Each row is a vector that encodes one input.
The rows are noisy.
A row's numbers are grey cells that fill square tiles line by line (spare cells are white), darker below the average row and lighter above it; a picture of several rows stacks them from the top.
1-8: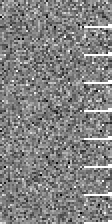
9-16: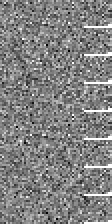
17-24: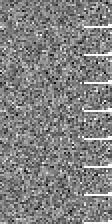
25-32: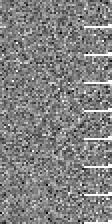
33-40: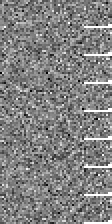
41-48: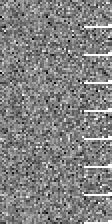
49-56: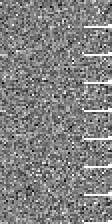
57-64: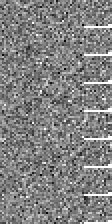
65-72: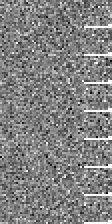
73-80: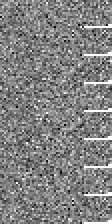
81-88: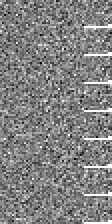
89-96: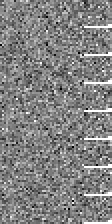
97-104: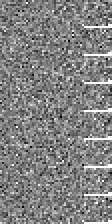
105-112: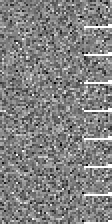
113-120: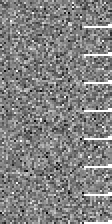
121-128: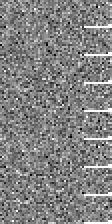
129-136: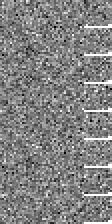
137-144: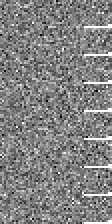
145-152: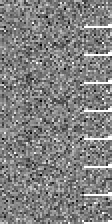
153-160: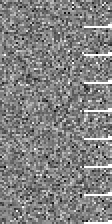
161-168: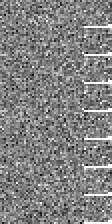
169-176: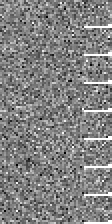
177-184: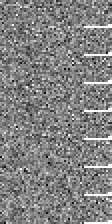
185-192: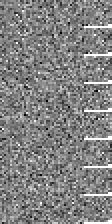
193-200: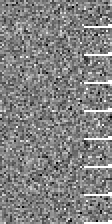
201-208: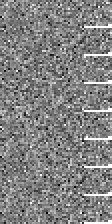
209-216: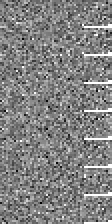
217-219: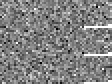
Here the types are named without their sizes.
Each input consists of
four labels and a true/false value.
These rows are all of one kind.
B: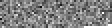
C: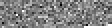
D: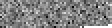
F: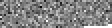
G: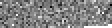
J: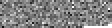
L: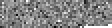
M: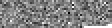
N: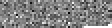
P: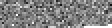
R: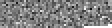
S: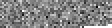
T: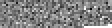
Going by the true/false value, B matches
D and R.
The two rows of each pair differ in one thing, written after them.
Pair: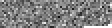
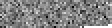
one of the four labels
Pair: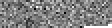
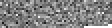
one of the four labels
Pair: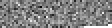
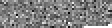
one of the four labels
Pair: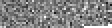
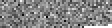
one of the four labels
